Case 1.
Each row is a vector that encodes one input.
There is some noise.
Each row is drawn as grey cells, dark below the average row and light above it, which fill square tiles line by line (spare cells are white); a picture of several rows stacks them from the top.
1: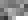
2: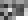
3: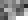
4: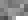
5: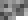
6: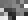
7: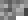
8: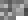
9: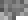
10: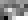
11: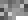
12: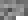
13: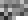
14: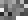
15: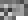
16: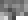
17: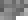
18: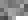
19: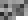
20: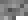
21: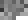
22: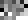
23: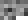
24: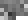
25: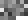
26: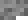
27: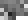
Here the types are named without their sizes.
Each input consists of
a point on a line.
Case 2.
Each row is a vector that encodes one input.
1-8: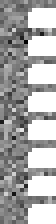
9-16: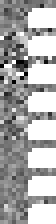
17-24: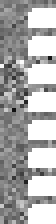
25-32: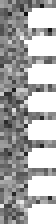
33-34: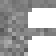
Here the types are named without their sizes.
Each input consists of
a label.
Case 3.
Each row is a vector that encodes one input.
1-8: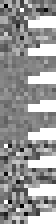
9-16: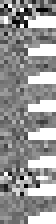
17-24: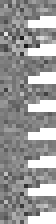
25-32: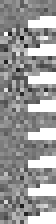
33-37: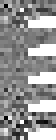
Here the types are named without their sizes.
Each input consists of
a point on each of two lines.
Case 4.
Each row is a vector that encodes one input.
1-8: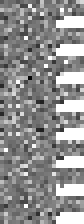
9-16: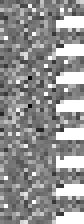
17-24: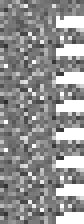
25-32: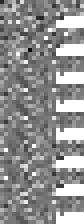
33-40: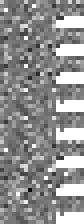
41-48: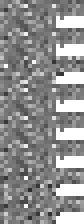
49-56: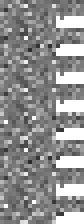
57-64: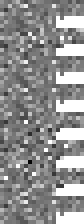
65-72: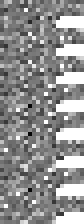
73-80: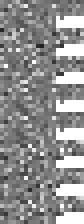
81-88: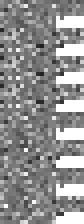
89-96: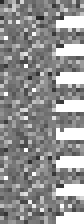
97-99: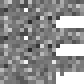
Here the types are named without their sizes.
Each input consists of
a label.
